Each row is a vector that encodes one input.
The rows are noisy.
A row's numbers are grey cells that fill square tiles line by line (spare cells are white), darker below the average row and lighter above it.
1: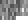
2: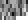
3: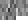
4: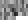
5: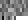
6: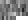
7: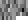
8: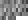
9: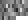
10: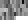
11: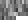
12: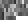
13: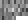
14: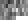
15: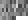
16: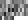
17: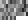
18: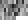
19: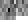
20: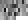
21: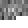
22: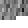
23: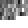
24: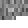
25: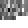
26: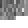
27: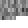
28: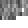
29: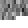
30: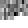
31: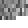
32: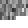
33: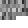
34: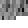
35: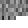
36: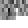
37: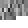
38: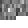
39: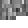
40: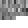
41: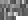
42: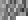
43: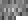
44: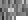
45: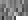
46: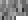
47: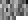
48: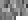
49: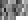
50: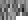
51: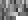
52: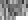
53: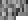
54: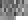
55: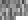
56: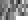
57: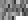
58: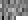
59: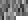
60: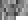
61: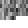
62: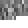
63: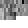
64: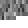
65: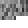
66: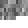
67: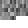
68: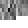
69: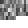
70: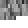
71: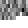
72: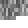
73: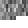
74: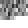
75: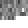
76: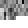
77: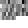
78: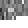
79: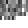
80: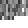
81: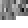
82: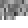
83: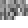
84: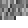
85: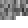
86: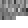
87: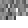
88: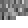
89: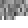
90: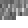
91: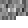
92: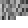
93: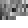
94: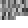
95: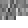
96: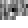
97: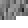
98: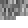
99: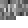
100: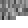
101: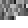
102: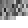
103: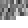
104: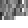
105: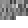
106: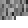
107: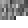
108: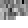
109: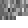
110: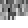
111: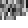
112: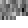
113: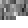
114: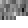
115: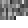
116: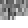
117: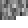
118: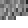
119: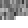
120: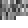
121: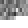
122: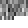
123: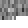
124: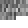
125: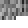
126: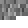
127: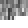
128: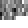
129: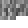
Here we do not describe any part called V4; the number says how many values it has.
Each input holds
a value of V4, together with either one of 5 labels, or a point on an 8-point line.
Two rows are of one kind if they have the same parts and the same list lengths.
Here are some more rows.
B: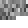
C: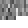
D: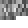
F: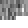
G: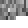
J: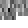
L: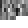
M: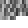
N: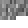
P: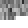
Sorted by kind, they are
B, C, F, J, P
D, G, L, M, N

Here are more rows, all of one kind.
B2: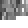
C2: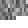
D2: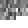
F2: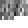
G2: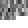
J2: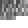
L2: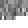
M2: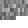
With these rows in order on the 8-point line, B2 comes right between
C2 and D2.
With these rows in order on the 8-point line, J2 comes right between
D2 and G2.
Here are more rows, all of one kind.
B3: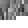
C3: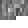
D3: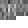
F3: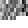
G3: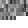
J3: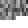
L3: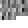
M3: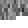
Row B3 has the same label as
J3 and M3.
